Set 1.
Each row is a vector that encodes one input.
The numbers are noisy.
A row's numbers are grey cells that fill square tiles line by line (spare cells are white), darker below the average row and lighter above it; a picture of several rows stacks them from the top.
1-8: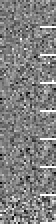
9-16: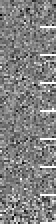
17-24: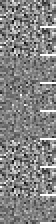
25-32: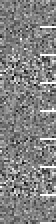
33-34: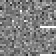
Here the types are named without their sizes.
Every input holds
either a point on a circle, or a fixed value.
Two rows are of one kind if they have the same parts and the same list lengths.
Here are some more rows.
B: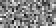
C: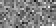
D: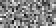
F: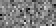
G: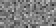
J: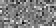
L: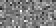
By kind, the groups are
B, D
C, F, G, J, L

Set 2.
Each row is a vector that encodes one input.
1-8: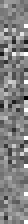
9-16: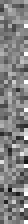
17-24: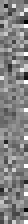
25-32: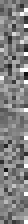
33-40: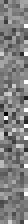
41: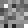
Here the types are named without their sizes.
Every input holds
either a fixed value, or a node of a tree.
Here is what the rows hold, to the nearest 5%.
About 20% of them hold a fixed value. The rest hold a node of a tree.
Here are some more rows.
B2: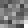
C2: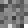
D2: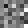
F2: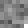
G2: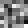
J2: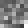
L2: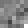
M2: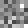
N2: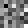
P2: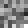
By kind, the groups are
B2, C2, F2, J2, L2, M2, P2
D2, G2, N2

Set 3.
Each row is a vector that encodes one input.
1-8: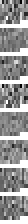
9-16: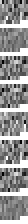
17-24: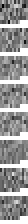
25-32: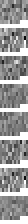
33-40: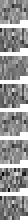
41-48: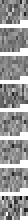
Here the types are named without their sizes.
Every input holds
a node of a tree.
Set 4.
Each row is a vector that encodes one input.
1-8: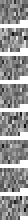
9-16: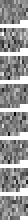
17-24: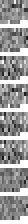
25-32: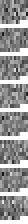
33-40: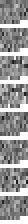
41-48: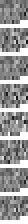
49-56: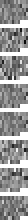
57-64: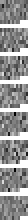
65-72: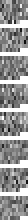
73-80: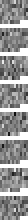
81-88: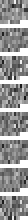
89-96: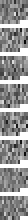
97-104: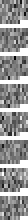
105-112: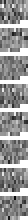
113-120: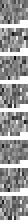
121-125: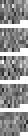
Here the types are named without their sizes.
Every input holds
a node of a tree.
